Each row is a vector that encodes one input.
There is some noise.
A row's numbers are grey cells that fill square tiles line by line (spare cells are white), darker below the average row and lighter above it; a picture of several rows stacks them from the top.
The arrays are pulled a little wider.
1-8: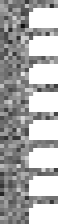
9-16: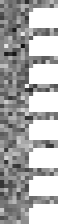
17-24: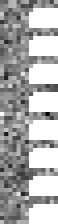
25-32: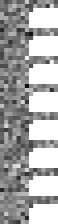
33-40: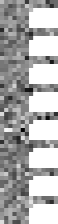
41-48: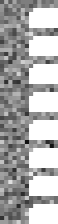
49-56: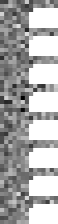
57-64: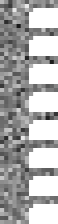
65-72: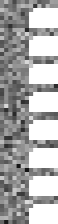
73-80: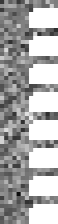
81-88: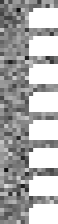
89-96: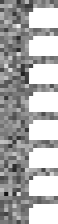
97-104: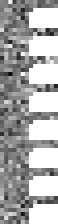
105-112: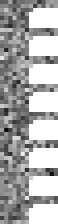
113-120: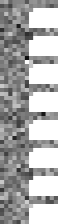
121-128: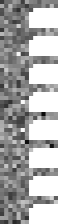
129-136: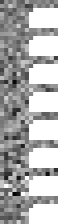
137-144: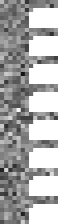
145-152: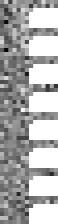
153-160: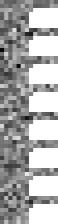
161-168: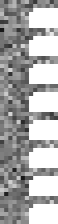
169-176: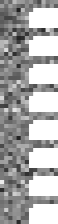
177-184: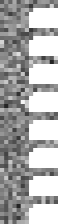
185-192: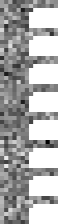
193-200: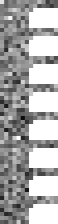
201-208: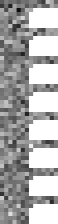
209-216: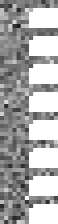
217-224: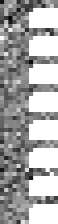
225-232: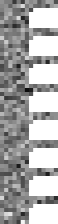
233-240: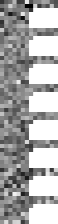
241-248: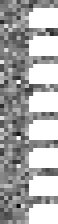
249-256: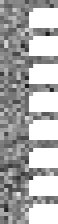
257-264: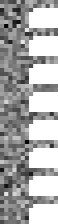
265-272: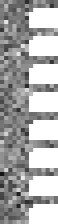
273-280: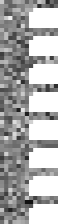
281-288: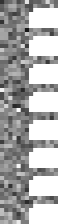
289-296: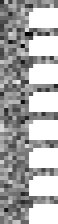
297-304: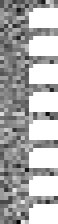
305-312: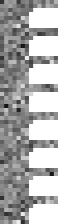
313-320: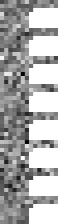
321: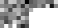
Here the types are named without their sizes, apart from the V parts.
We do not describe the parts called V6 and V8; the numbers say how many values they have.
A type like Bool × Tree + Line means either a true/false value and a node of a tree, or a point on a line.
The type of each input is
List(Line) + (Tree + V8) × V6.
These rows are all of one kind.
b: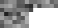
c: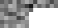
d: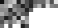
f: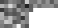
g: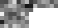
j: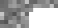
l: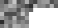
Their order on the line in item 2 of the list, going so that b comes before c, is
l, b, c, d, f, j, g.
